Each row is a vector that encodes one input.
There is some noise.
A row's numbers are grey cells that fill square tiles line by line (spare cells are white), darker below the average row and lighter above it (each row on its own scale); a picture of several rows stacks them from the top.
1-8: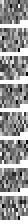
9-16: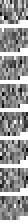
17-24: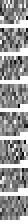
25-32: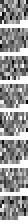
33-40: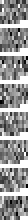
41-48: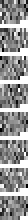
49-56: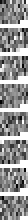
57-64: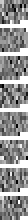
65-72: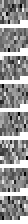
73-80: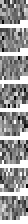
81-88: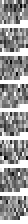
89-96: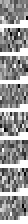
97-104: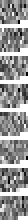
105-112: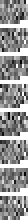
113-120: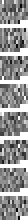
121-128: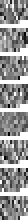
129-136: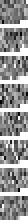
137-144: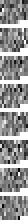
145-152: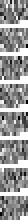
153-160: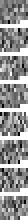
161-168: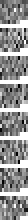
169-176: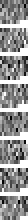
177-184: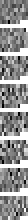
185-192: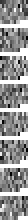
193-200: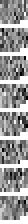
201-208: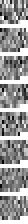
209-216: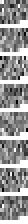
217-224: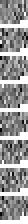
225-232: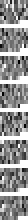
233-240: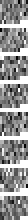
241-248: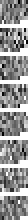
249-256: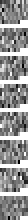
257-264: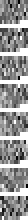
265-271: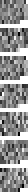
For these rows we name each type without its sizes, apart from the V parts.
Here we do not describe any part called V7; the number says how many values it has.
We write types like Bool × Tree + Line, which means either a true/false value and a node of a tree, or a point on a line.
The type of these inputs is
(Bool × Bool × Bool + Unit) × Tree + V7.
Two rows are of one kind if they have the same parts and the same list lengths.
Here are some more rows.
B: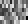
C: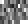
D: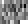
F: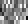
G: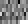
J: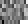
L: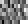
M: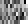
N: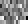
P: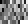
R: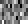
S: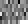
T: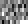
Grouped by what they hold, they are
B, F, N
C, G, J, L, M, S
D, P, R, T

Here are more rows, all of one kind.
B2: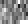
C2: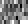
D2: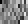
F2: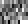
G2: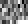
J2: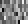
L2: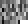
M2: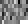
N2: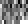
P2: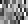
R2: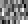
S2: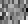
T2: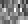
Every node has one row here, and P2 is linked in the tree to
D2.
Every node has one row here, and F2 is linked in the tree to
C2, L2 and R2.
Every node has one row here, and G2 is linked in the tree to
R2 and T2.
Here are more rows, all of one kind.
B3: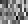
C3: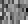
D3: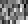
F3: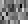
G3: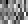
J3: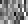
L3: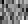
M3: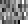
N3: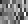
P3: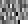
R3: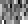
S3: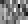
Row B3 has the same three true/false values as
F3 and L3.
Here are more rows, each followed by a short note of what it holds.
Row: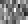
a node of a tree and three true/false values
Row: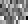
a value of V7
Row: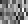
a node of a tree and three true/false values
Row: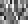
a value of V7
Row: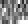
a node of a tree and three true/false values
